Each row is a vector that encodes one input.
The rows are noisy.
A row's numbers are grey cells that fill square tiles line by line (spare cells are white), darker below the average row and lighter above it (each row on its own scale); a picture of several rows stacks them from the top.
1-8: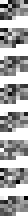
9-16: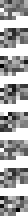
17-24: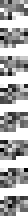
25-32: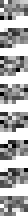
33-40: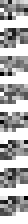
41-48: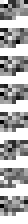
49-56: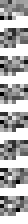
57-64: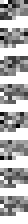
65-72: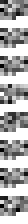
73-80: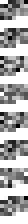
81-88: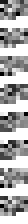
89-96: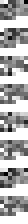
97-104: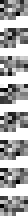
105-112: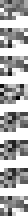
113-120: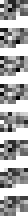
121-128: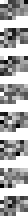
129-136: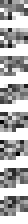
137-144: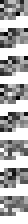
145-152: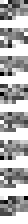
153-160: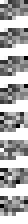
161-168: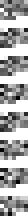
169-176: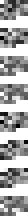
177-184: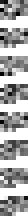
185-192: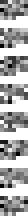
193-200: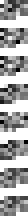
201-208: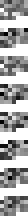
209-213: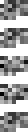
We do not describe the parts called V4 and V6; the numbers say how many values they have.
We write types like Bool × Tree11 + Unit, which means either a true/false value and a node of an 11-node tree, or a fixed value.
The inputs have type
Bool × (Line5 × V6 + V4) + Line8.
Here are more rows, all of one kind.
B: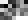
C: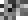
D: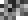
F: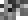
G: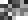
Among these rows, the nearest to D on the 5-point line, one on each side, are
B and C.
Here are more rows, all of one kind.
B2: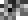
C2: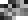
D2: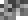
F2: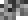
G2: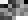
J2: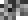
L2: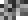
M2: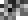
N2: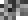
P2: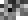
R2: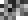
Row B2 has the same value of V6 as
M2, P2 and R2.
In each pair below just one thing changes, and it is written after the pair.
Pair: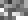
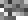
the value of V4
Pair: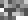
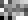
the true/false value
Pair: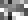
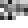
the value of V4
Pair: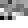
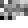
the value of V4
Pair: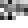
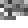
the true/false value
